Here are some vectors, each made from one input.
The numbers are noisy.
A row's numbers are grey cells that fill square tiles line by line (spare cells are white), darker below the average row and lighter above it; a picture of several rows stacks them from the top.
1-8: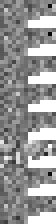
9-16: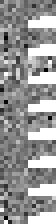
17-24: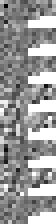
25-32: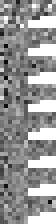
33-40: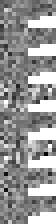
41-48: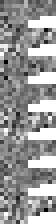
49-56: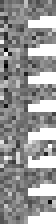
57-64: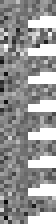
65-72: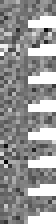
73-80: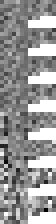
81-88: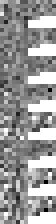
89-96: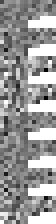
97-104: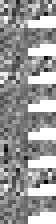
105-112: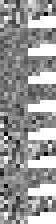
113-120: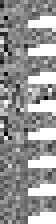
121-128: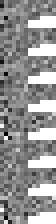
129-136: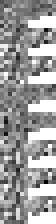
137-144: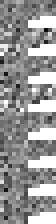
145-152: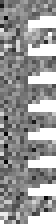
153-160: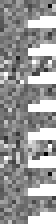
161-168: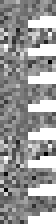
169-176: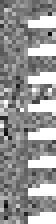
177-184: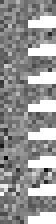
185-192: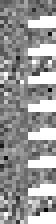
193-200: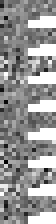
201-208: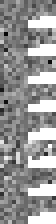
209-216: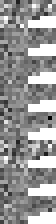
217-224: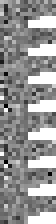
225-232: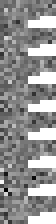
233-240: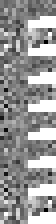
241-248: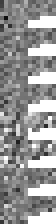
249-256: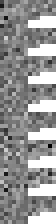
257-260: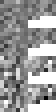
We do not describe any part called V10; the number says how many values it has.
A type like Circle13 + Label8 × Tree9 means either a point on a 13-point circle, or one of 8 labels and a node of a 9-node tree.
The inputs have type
Bool × (Label7 × Line5 + V10) + Line6.
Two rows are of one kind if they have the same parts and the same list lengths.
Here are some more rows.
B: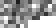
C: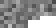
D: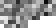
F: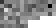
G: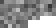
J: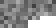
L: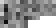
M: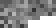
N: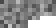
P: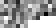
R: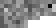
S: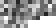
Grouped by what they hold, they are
B, D, P, S
C, G, J, L, N
F, M, R

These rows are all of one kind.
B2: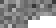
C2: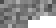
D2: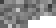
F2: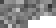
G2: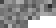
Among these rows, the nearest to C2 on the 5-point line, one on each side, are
B2 and D2.
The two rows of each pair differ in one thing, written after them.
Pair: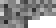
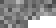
the true/false value
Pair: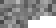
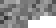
the place on the 5-point line
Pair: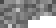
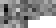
the true/false value
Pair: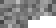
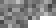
the place on the 5-point line
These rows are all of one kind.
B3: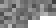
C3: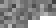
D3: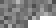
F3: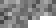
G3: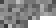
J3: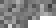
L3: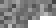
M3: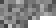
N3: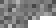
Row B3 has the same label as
C3, J3 and L3.
